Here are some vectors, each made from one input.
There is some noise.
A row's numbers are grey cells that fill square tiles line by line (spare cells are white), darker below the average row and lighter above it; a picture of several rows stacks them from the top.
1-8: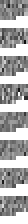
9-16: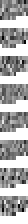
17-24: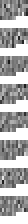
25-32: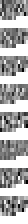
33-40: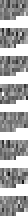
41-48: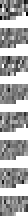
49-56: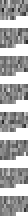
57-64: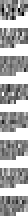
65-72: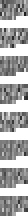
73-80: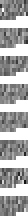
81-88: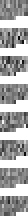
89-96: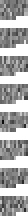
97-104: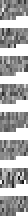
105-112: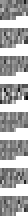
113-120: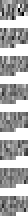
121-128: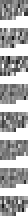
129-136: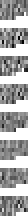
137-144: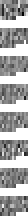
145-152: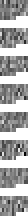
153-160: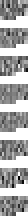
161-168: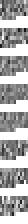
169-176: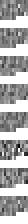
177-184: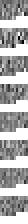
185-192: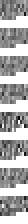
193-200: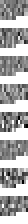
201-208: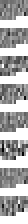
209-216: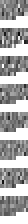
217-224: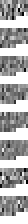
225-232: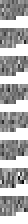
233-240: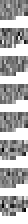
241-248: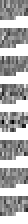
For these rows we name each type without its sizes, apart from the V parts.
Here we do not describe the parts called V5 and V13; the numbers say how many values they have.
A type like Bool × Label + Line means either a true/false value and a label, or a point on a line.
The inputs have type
Bool × Bool × Bool × Bool + (Line + V13) × V5.
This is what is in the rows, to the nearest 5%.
About 50% of them hold four true/false values. The rest hold a value of V5, together with either a point on a line, or a value of V13.
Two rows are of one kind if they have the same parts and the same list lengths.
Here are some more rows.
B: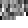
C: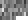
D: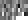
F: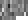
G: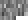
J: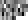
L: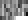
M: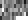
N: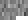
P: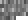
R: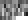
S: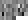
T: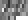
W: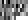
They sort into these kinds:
B, C, F, G, J, M, P, S, T, W
D, N
L, R

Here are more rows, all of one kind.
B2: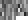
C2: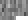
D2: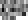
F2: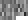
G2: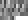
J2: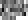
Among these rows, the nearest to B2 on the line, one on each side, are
C2 and G2.
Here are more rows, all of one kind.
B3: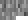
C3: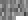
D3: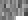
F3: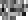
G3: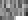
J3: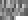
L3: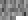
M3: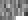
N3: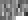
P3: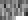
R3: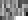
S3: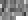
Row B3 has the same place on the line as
P3 and S3.
